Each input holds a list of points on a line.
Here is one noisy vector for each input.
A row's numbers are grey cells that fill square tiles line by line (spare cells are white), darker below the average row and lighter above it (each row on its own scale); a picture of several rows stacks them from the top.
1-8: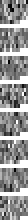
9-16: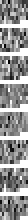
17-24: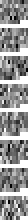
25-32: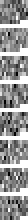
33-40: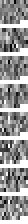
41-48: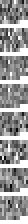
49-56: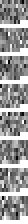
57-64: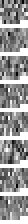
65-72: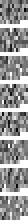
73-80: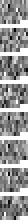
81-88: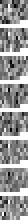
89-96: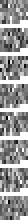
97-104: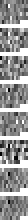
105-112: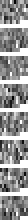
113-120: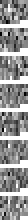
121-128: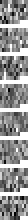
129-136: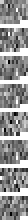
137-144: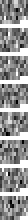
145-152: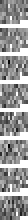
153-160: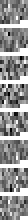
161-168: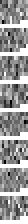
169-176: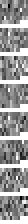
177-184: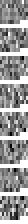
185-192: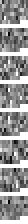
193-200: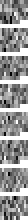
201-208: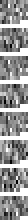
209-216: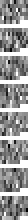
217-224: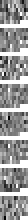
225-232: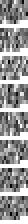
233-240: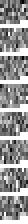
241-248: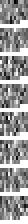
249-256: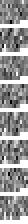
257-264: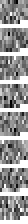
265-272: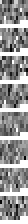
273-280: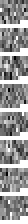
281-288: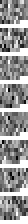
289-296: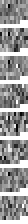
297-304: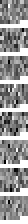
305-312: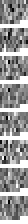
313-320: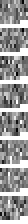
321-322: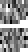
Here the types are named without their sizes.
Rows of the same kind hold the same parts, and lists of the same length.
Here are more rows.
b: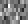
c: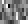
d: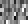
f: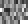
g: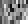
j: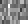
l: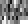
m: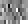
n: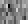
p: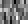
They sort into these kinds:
b, j
c, d, f, l, m, n, p
g

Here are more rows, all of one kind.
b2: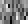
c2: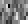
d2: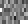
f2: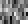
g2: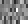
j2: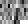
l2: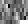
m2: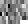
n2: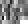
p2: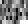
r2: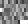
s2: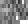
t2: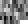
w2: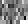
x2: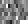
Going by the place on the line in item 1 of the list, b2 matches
c2, f2, l2 and t2.
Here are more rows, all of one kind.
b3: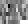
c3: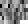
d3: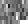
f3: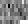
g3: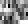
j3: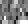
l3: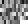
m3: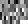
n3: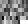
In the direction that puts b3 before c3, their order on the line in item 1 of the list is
d3, g3, f3, m3, b3, l3, c3, n3, j3.
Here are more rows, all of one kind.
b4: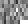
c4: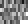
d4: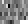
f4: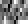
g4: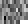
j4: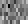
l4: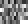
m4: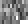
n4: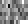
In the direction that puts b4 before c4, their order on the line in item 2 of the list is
b4, l4, c4, g4, m4, n4, j4, f4, d4.
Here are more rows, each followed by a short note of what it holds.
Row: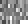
a list of one item
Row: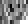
the empty list
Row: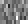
a list of two items
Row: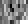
the empty list
